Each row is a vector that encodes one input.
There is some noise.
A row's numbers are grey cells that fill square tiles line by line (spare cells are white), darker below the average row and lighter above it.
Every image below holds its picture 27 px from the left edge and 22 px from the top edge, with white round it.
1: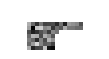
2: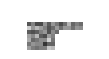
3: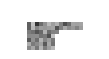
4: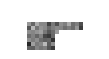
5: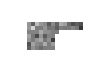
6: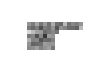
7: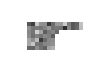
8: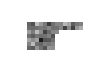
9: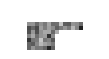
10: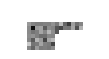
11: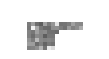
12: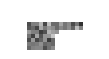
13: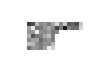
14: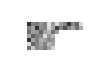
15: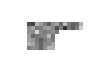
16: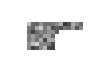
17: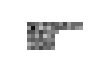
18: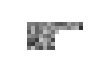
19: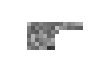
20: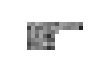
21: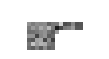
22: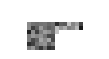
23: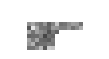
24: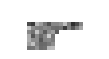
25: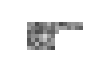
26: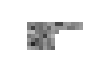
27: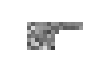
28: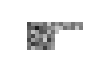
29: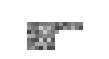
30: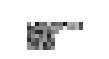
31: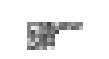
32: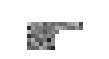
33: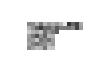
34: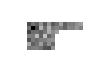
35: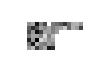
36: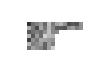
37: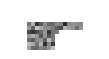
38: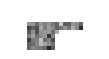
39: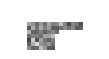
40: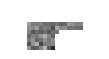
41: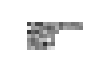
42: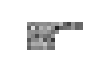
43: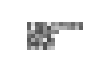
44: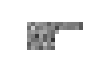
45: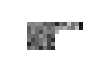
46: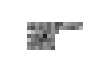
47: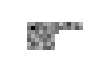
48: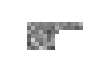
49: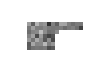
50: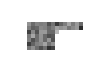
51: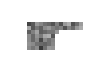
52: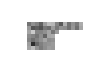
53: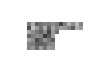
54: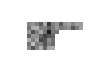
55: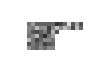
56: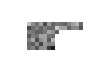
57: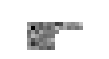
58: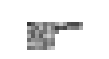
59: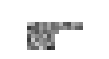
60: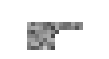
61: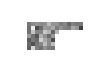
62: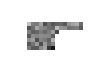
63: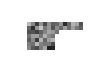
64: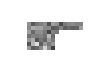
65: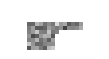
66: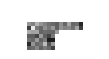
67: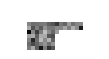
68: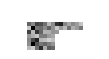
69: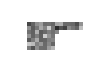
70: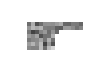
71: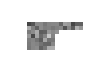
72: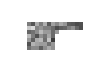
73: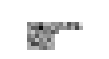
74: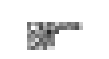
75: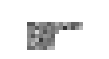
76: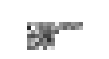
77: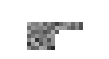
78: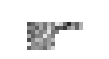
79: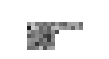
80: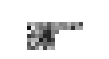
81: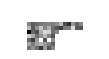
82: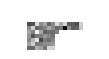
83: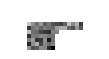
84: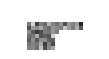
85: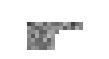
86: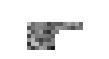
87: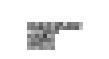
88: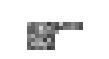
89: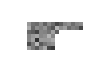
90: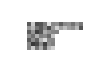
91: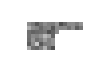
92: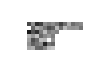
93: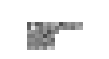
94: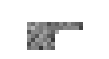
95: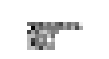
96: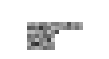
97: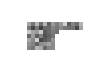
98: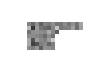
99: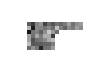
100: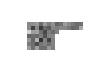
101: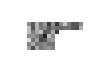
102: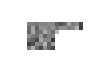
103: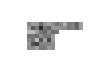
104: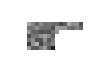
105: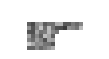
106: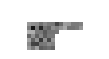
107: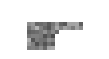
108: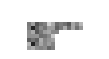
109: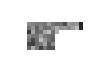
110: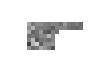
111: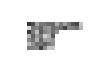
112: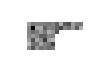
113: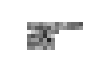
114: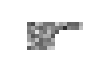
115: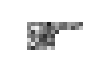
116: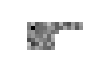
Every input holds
two labels (each one of 5), together with either a fixed value, or three true/false values.
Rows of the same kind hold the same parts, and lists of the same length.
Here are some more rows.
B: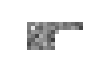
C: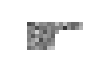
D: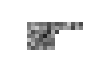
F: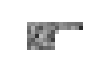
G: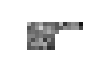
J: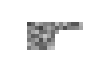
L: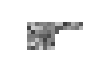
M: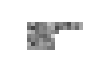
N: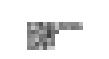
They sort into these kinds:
B, C, D, F, J, N
G, L, M

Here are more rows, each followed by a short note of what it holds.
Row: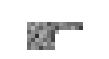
two labels (each one of 5) and three true/false values
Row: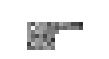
two labels (each one of 5) and three true/false values
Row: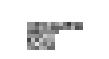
two labels (each one of 5)
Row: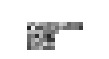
two labels (each one of 5) and three true/false values
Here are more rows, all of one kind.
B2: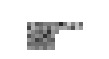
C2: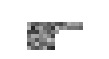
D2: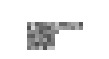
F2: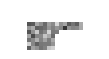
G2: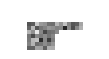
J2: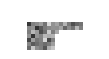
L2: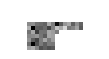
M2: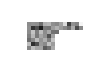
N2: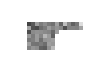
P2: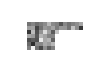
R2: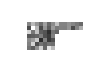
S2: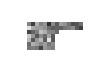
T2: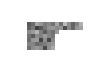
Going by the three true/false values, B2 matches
N2, P2 and T2.
